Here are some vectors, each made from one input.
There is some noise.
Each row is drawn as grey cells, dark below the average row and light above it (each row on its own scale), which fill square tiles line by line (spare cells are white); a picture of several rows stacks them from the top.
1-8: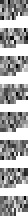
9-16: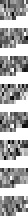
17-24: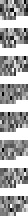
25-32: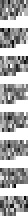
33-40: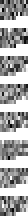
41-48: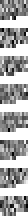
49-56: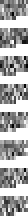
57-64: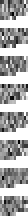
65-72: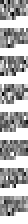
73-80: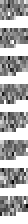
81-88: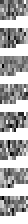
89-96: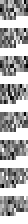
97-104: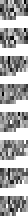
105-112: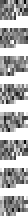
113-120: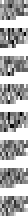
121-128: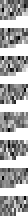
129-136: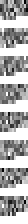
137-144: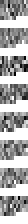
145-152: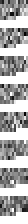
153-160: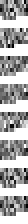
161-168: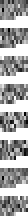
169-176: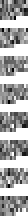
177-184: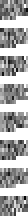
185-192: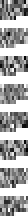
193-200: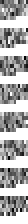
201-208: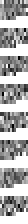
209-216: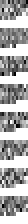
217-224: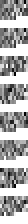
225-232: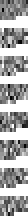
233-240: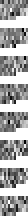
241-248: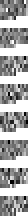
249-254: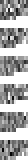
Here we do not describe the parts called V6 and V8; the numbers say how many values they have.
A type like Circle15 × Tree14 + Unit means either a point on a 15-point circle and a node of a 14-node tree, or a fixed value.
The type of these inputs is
(Line11 + V8) × Tree9 + V6.
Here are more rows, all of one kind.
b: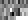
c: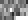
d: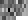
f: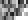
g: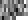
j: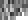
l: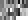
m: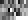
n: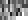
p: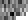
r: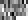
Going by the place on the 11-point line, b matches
c, j, l and n.
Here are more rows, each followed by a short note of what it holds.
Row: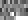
a value of V6
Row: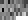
a point on an 11-point line and a node of a 9-node tree
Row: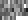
a value of V6
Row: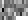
a node of a 9-node tree and a value of V8
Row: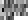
a node of a 9-node tree and a value of V8
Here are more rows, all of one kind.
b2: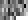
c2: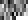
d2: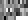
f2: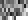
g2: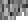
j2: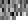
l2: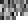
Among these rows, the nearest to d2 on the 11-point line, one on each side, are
f2 and g2.
